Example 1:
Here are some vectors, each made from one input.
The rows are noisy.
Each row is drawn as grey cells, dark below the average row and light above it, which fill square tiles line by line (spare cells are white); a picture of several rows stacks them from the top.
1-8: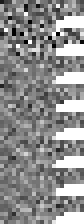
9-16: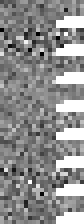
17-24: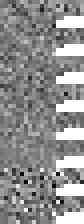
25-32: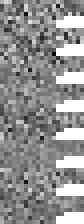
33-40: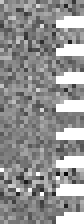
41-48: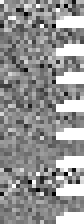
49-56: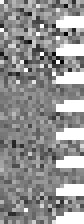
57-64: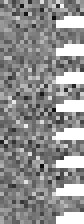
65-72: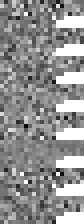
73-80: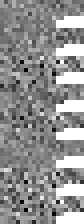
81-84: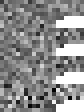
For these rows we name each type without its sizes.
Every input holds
either a point on a line, or a node of a tree.
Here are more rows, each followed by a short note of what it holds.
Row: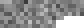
a node of a tree
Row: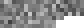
a node of a tree
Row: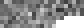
a node of a tree
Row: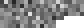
a point on a line
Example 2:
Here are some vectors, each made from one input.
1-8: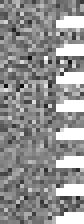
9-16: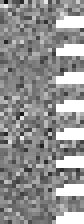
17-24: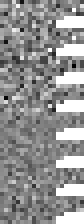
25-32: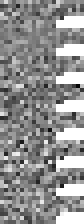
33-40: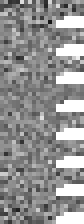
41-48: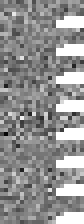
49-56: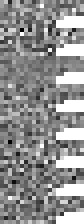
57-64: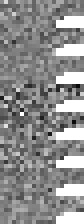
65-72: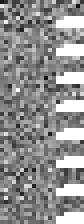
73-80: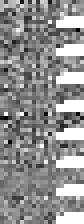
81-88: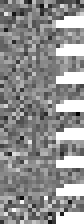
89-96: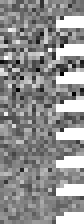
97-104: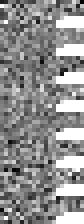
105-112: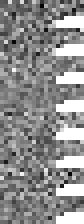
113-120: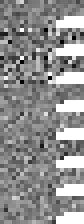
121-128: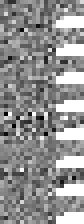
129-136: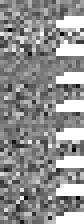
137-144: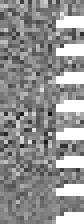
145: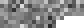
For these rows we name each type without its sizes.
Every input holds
a list of points on a line.
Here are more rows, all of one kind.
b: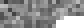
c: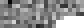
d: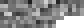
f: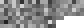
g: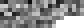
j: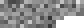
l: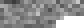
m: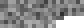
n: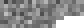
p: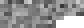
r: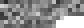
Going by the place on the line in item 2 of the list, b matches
l and p.
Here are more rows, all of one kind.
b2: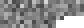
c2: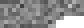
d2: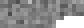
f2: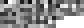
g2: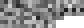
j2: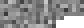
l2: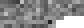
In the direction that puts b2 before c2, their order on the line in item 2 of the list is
b2, l2, j2, c2, f2, g2, d2.
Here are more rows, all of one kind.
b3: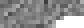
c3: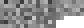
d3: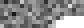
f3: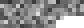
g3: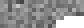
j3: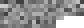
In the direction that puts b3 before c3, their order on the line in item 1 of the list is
b3, d3, g3, j3, c3, f3.
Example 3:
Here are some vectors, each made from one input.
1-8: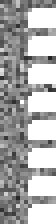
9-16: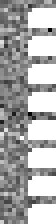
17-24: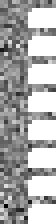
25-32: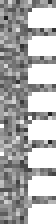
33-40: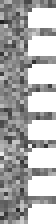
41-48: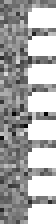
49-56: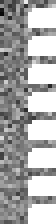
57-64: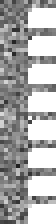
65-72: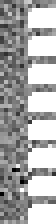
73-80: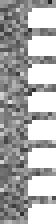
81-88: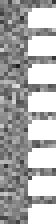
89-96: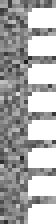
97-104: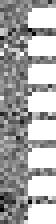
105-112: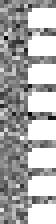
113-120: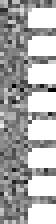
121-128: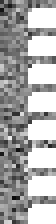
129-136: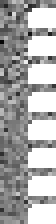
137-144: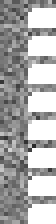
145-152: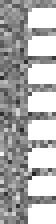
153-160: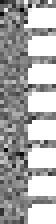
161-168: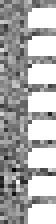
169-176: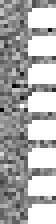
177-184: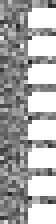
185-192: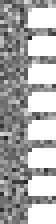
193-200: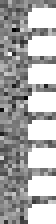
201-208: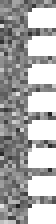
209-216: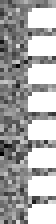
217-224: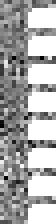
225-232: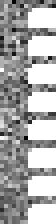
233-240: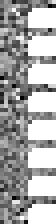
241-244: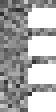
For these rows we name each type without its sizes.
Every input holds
either a point on a line, or five true/false values.
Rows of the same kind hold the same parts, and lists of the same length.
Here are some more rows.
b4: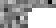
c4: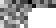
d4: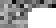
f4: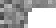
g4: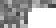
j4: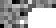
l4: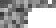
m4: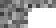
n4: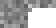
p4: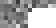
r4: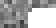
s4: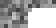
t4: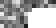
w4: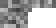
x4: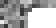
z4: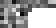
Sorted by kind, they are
b4, f4, g4, l4, m4, n4, p4, r4, s4, t4, w4, x4
c4, d4, j4, z4

